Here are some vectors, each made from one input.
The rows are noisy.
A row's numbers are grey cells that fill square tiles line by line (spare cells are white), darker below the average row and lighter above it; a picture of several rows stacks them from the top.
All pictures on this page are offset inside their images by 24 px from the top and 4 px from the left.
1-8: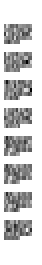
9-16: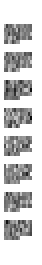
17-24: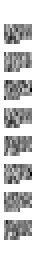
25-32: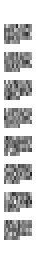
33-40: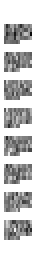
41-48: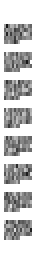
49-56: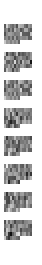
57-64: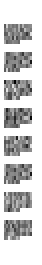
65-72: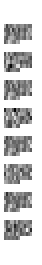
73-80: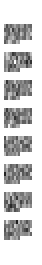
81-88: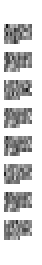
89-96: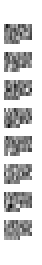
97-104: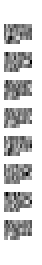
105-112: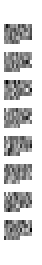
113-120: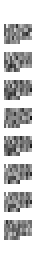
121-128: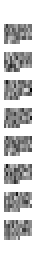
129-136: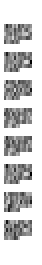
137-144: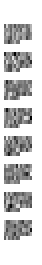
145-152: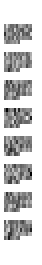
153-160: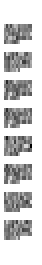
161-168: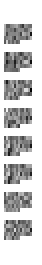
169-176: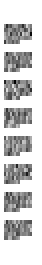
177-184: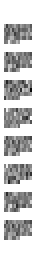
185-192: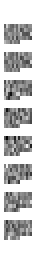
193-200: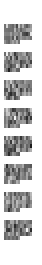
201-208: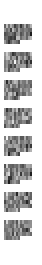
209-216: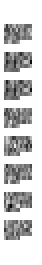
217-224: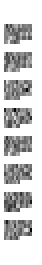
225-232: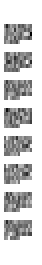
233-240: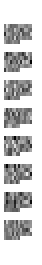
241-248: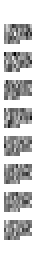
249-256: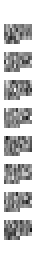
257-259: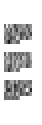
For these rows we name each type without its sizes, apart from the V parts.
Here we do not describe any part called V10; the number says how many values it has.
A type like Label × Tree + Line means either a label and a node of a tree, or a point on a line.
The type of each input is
Bool × (Label × Tree + V10).
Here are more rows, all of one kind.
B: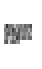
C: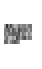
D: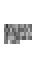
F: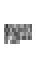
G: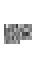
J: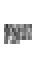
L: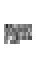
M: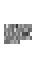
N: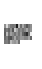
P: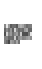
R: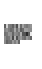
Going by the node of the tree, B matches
C, G, J and R.
